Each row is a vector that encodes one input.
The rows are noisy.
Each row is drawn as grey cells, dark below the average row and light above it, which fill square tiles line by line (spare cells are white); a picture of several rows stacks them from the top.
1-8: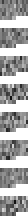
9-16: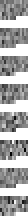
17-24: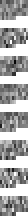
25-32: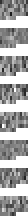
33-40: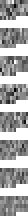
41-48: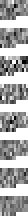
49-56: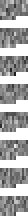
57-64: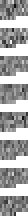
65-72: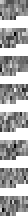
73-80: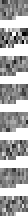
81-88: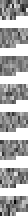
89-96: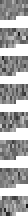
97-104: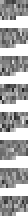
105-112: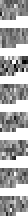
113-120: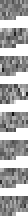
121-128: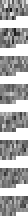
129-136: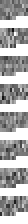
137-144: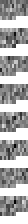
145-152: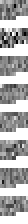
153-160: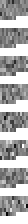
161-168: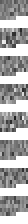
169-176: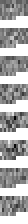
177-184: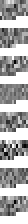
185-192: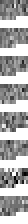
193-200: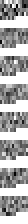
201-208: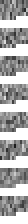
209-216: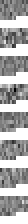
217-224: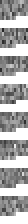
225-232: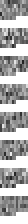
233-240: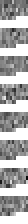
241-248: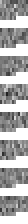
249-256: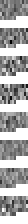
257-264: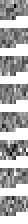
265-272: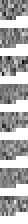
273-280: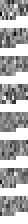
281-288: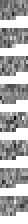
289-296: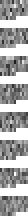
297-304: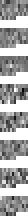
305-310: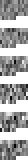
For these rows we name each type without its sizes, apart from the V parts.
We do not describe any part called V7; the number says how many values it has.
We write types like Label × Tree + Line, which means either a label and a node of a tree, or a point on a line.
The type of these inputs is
List(Circle × (Line + V7)).
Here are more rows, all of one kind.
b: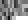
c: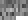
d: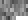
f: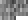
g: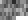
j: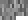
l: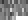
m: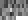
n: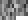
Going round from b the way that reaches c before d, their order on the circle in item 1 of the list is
b, l, m, f, c, g, n, j, d.
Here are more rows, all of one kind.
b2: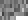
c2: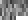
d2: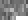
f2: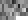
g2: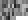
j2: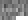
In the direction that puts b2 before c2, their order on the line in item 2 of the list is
f2, d2, b2, j2, g2, c2.
